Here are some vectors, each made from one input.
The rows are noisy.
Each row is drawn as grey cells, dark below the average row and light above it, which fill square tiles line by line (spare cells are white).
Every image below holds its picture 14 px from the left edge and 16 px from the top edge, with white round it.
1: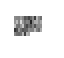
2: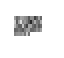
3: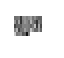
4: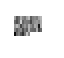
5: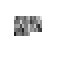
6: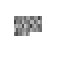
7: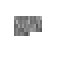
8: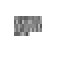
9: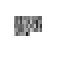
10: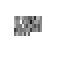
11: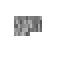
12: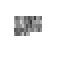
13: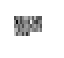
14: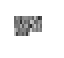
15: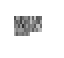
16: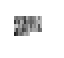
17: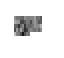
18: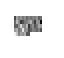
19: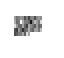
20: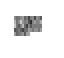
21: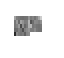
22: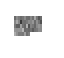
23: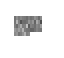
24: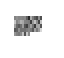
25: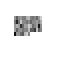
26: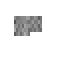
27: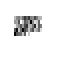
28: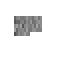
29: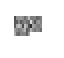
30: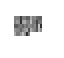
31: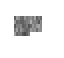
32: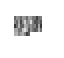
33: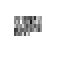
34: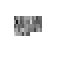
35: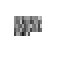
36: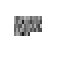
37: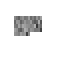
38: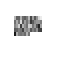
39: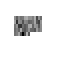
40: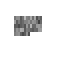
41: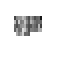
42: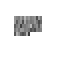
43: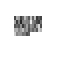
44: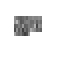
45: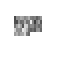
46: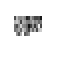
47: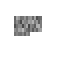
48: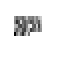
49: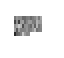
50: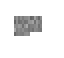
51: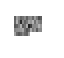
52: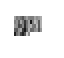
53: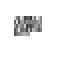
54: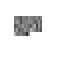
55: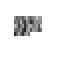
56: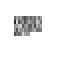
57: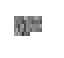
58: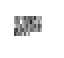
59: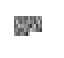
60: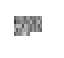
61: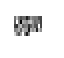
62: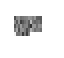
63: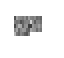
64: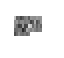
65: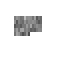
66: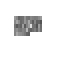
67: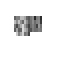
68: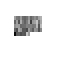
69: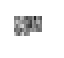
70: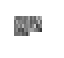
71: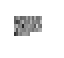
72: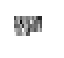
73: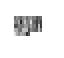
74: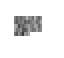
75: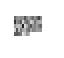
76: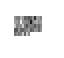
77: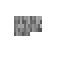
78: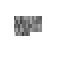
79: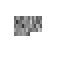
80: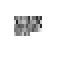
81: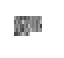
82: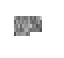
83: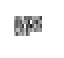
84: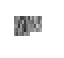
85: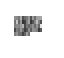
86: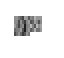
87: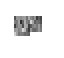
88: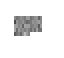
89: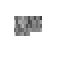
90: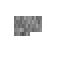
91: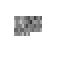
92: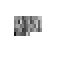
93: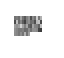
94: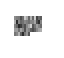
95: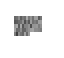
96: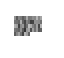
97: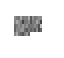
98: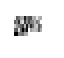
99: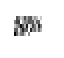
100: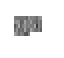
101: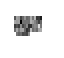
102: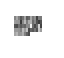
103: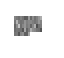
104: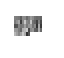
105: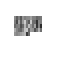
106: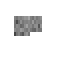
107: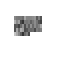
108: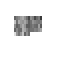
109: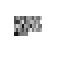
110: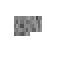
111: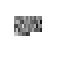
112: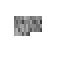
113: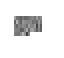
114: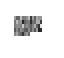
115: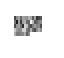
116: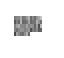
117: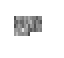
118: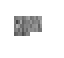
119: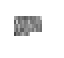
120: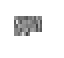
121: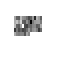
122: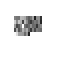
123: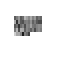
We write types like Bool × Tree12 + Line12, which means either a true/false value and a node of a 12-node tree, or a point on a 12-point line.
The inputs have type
Line3 × Line3 + List3(Line4).
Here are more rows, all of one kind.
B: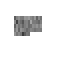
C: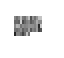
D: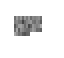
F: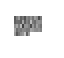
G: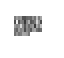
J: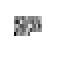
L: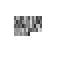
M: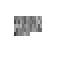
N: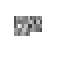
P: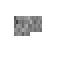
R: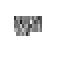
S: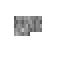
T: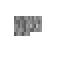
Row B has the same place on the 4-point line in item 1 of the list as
C and D.
